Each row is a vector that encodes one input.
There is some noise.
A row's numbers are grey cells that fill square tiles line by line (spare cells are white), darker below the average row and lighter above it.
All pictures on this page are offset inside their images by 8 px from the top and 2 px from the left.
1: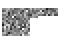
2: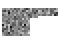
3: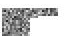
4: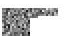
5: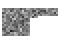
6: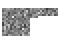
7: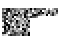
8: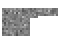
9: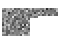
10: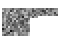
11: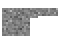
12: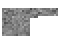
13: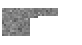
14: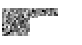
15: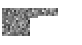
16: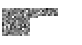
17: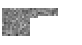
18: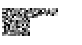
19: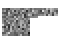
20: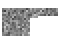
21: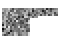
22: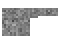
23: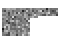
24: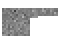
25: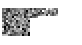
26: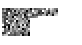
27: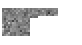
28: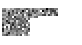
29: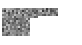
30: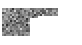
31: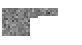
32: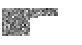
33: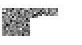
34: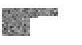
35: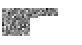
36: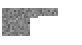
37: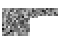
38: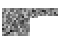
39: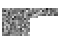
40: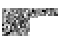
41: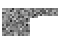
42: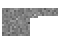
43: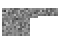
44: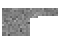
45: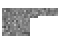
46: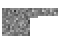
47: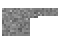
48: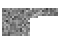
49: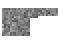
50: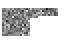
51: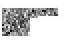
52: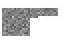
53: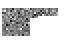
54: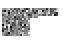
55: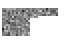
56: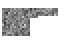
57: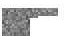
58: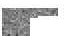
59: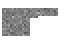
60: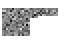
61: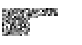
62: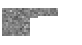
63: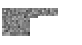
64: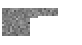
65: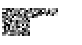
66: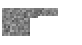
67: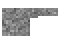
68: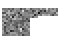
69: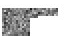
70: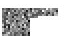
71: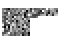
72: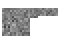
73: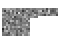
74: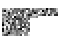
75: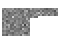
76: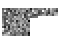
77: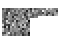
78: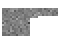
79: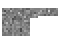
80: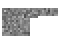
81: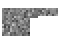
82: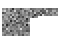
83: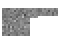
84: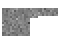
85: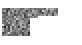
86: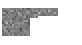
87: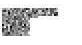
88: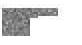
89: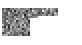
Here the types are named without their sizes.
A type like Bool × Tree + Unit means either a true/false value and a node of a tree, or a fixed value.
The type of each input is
Line + List(Circle).
